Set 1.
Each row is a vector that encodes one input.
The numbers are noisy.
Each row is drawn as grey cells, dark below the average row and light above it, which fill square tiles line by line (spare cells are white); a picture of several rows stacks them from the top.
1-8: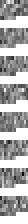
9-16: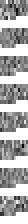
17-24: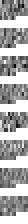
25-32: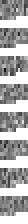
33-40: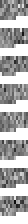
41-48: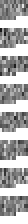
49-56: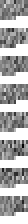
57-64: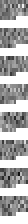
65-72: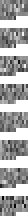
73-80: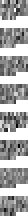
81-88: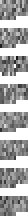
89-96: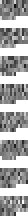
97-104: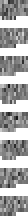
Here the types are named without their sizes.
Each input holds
either a point on a line, or a list of points on a circle.
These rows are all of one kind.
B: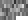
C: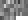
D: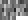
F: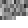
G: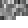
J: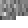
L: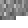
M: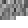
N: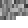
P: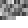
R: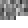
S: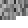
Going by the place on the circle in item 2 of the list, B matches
C and J.
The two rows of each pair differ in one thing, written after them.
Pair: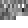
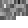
the place on the circle in item 2 of the list
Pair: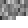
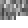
the place on the circle in item 2 of the list
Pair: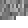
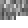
the place on the circle in item 2 of the list
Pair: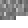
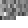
the place on the circle in item 2 of the list
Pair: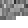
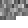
the place on the circle in item 2 of the list
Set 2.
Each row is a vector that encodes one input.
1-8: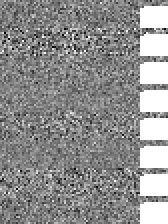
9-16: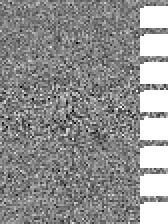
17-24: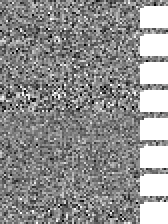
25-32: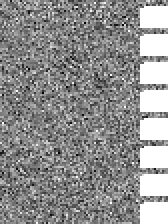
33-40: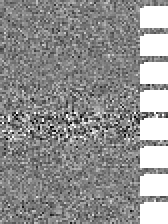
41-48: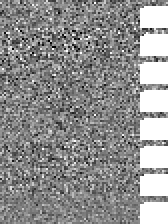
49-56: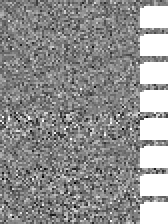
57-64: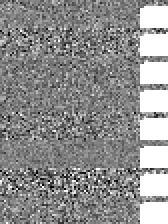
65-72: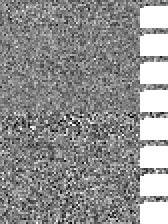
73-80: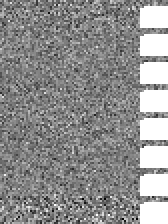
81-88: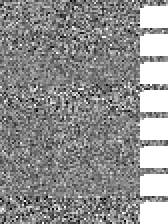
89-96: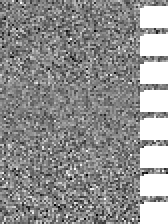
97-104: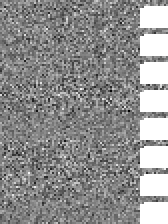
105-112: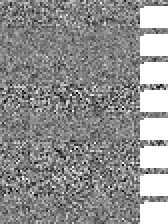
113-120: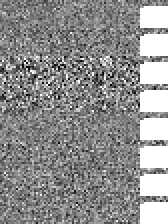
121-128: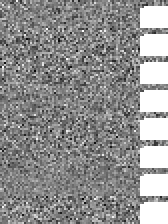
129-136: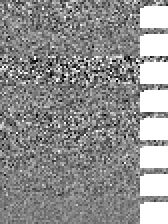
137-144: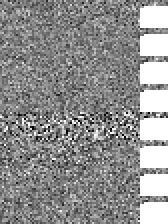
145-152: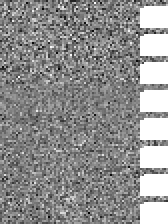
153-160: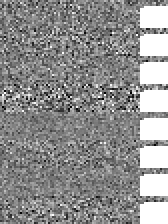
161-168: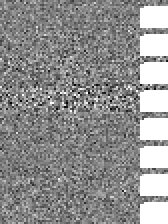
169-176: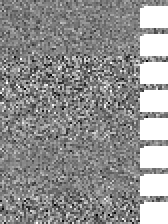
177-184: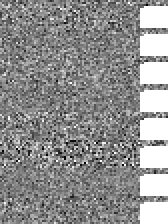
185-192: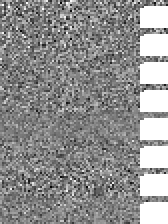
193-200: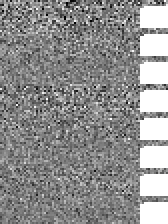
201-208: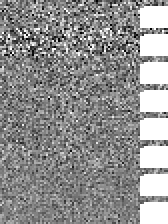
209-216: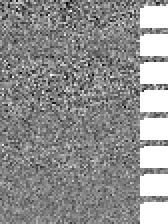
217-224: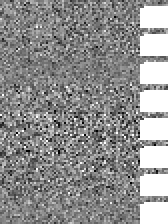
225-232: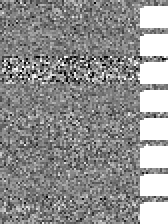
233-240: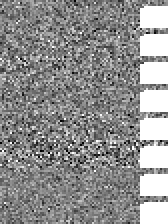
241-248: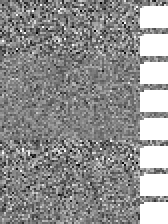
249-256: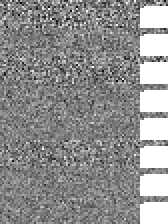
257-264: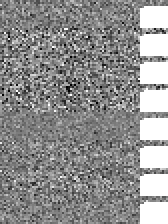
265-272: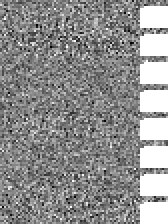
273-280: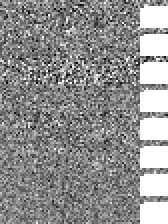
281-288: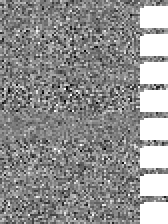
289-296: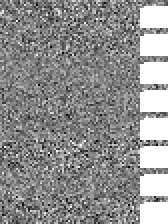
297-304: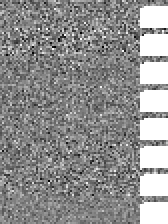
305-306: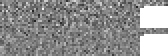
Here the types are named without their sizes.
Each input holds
a label, together with either a point on a circle, or a point on a line.
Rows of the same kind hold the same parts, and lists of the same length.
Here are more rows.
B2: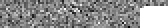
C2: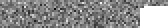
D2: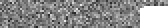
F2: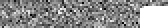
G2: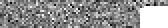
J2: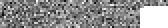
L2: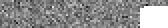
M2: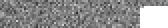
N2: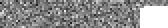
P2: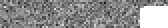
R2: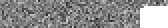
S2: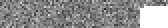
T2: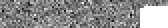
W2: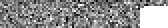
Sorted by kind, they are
B2, C2, D2, F2, G2, J2, N2, R2, S2, T2
L2, M2, P2, W2

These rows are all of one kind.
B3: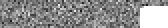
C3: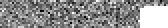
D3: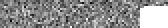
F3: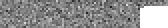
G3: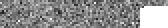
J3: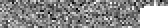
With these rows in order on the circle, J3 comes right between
B3 and F3.
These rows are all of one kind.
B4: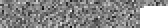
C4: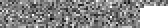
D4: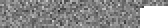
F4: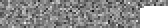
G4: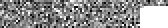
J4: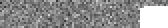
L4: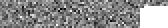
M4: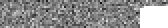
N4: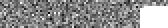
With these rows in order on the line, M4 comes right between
J4 and L4.
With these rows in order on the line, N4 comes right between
B4 and G4.
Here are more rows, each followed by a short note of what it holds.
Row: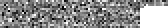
a label and a point on a line
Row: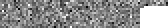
a label and a point on a line
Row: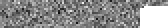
a label and a point on a line
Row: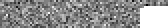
a point on a circle and a label
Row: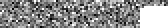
a point on a circle and a label
